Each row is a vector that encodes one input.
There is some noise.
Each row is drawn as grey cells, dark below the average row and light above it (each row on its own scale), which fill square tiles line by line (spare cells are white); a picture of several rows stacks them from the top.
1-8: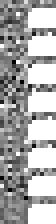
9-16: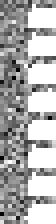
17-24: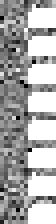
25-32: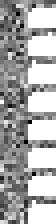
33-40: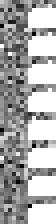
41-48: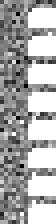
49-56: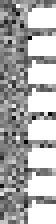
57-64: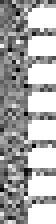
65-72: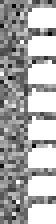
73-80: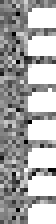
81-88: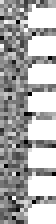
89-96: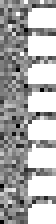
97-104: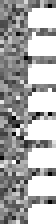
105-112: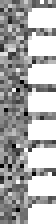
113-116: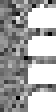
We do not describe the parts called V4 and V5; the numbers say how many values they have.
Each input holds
either a fixed value, or one of 6 labels and a true/false value, or a value of V4 and a value of V5.
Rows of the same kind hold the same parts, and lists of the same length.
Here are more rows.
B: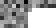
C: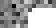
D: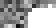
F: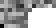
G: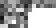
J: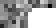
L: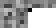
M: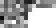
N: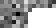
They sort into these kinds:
B, G, M
C, D, F, J, N
L

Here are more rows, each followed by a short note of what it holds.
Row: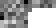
a value of V4 and a value of V5
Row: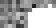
one of 6 labels and a true/false value
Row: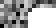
one of 6 labels and a true/false value
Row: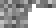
a value of V4 and a value of V5
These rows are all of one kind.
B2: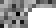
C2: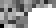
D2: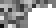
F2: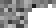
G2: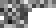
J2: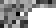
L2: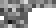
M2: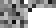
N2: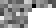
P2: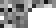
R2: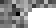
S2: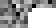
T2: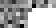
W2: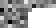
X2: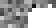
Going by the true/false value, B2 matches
J2, M2, R2 and S2.
